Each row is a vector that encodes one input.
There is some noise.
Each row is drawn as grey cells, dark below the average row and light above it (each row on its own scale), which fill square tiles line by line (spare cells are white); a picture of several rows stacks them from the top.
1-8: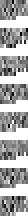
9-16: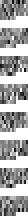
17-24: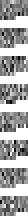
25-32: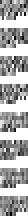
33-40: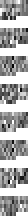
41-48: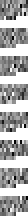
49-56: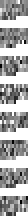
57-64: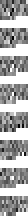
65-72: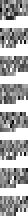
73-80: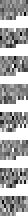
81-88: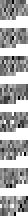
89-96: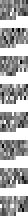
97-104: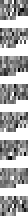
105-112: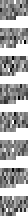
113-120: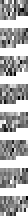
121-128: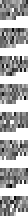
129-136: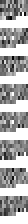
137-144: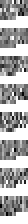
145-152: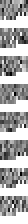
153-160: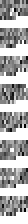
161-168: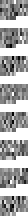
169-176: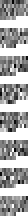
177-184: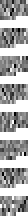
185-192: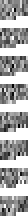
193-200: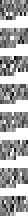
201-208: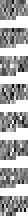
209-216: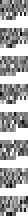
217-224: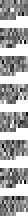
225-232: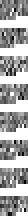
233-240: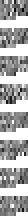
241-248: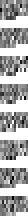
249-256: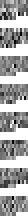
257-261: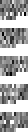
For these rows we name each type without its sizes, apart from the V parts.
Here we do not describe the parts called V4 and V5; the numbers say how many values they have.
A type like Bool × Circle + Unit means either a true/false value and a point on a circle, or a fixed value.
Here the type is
Bool × (Line + V4) + V5.
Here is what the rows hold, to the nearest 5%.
About 80% of them hold a true/false value, together with either a point on a line, or a value of V4. The rest hold a value of V5.
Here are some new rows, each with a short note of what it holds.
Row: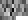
a value of V5
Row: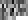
a value of V5
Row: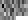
a value of V5
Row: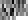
a value of V5
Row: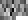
a value of V5
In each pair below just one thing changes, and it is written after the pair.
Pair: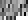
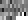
the place on the line
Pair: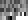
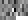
the true/false value
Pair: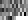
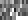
the true/false value
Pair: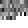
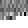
the place on the line
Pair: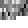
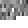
the place on the line
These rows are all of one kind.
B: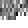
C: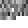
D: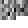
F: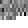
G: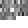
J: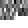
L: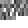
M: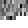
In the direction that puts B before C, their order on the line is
D, J, F, L, B, C, M, G.
